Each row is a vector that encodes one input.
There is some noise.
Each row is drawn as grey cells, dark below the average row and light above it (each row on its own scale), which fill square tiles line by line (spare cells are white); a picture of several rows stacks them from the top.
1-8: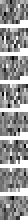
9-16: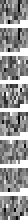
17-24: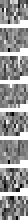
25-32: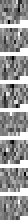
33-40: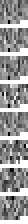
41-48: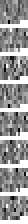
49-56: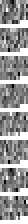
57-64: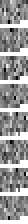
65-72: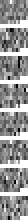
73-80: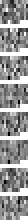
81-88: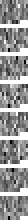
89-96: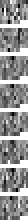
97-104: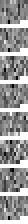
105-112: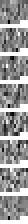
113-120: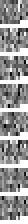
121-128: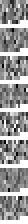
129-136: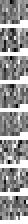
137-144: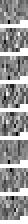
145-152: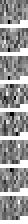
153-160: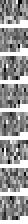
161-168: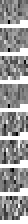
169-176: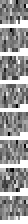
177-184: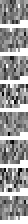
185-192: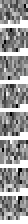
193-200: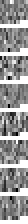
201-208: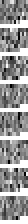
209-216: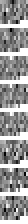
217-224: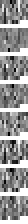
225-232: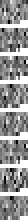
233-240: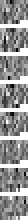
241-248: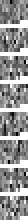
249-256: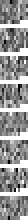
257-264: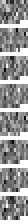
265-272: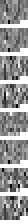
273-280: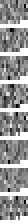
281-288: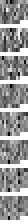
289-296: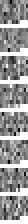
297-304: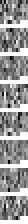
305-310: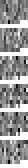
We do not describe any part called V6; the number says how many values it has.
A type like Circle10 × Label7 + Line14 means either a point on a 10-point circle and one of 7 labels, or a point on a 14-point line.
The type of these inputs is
Bool × Bool × Bool + Circle8 + Label11 × V6 × V6 + Unit.
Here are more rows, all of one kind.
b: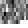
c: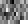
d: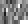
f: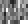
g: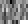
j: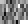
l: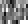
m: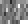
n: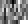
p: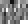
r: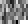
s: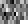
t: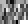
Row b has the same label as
f, l, p and s.
